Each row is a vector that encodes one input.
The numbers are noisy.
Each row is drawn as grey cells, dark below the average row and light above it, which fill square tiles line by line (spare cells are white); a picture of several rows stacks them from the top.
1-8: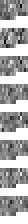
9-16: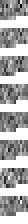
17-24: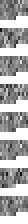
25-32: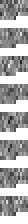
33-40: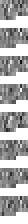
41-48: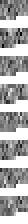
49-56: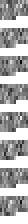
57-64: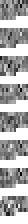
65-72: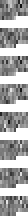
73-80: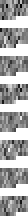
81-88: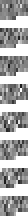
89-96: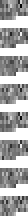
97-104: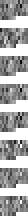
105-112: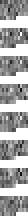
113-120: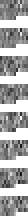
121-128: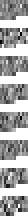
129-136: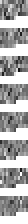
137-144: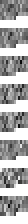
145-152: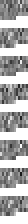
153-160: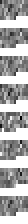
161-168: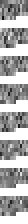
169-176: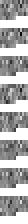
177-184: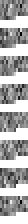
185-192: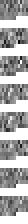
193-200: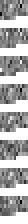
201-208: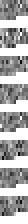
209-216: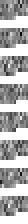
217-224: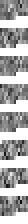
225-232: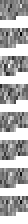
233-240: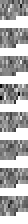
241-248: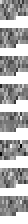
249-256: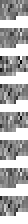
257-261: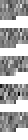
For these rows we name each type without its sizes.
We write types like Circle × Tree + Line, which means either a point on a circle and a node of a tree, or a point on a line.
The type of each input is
Bool × (Circle + Unit) + Line.
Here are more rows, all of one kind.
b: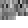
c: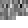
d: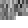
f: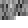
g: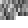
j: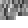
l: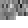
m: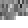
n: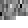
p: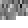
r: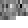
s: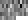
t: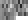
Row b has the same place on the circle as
g, l, r and t.
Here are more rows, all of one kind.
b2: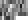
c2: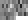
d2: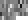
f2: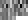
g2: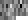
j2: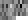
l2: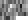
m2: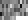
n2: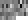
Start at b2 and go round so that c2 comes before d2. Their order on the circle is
b2, m2, l2, c2, n2, j2, g2, f2, d2.
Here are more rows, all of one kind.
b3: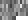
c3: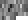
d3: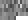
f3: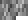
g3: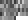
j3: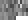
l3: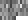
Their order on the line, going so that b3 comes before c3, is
l3, b3, f3, c3, j3, d3, g3.
